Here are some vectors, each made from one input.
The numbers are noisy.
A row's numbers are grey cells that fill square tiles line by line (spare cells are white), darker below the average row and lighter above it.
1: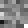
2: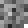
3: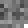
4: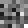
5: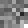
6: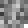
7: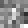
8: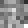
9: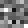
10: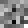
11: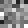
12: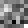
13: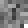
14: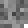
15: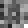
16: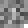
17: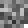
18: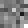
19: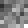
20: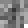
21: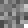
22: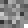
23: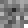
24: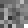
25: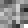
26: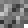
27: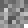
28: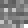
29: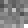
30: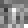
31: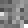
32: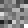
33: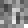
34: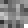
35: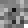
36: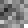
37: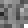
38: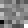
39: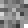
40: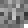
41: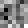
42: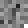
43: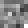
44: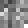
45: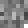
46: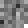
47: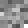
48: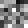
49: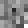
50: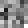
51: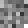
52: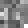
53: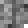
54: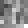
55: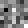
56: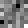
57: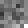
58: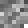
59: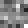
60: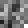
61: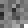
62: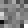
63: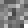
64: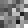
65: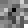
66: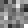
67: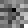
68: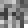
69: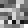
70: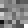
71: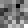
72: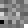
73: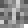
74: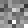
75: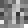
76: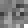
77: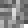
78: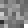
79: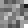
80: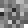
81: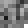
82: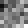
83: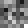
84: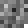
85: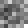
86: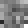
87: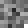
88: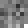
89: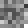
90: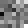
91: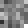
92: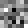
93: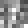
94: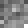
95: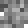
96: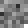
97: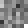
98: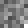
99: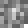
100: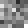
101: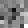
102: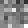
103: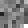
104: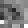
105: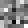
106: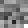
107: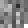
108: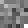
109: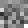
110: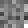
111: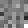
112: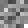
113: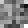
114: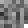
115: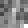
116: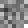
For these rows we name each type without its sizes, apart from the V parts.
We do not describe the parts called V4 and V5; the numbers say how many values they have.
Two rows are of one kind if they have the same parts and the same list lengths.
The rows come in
2 kinds.
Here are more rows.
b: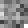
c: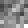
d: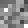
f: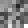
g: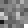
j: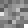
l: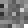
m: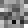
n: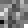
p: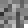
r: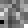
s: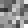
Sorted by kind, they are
b, c, d, g, j, n, p, r, s
f, l, m

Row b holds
a point on a line, a true/false value and a value of V5.
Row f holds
a point on a line and a value of V4.
